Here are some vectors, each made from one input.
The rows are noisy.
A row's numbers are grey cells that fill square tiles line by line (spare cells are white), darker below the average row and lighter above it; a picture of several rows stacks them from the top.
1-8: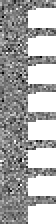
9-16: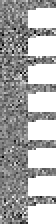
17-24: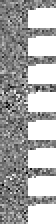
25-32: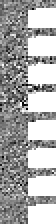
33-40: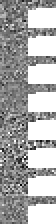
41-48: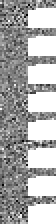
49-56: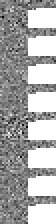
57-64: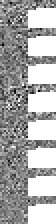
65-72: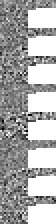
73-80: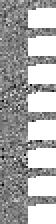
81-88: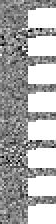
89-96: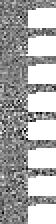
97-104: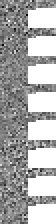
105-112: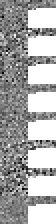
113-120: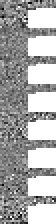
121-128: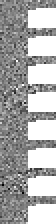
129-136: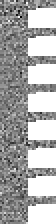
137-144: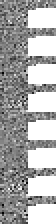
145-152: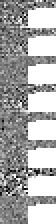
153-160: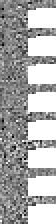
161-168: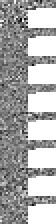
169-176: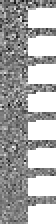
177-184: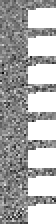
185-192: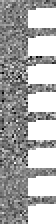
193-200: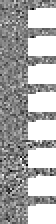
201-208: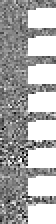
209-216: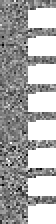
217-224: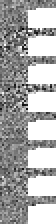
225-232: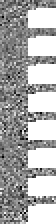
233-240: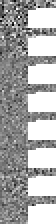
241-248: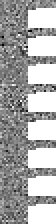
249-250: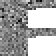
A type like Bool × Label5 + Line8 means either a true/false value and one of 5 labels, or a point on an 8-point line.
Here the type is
Circle10 + Line10 × Line18 × (Tree9 + Unit).
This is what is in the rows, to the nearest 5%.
About 15% of them hold a point on a 10-point circle. The rest hold a point on a 10-point line and a point on an 18-point line, together with either a fixed value, or a node of a 9-node tree.
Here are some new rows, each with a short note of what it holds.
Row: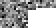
a point on a 10-point circle
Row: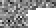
a point on a 10-point line and a point on an 18-point line
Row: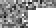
a point on a 10-point line, a point on an 18-point line and a node of a 9-node tree
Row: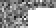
a point on a 10-point line, a point on an 18-point line and a node of a 9-node tree
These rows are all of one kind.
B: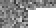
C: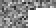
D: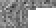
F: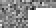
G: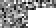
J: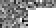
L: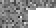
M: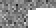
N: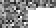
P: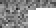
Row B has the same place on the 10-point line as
D, J, L and N.
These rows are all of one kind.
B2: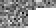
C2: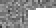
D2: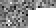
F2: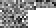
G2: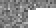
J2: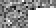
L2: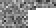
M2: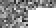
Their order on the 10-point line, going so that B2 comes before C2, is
G2, M2, D2, B2, J2, C2, F2, L2.
